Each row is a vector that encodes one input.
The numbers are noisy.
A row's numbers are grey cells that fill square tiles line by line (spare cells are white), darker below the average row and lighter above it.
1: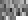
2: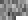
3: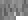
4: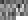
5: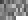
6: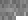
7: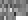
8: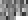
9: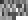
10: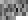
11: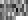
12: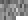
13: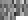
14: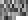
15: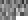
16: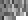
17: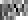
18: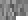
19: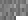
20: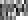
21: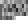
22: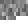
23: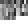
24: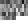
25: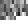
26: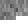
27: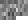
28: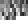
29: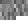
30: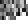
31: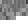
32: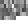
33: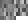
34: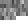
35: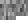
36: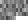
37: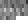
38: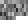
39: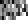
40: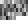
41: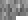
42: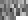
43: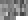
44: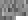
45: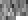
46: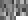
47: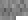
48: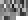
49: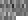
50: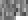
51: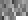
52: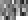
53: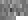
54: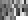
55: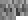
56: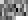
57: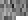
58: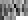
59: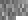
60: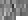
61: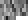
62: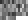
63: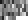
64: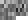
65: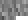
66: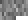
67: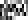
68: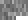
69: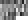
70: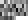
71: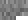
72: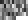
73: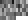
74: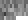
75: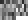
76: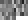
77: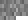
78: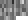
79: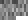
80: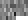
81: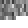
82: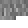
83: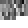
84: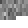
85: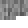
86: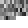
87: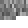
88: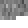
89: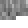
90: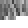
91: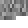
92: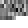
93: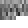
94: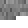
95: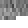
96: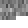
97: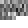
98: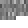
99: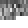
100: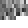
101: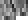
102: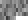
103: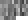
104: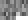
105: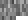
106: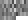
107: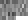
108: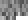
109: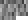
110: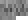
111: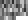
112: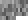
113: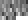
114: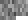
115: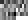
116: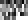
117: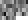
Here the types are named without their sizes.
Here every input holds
a point on a line, together with either a label, or a point on a line.
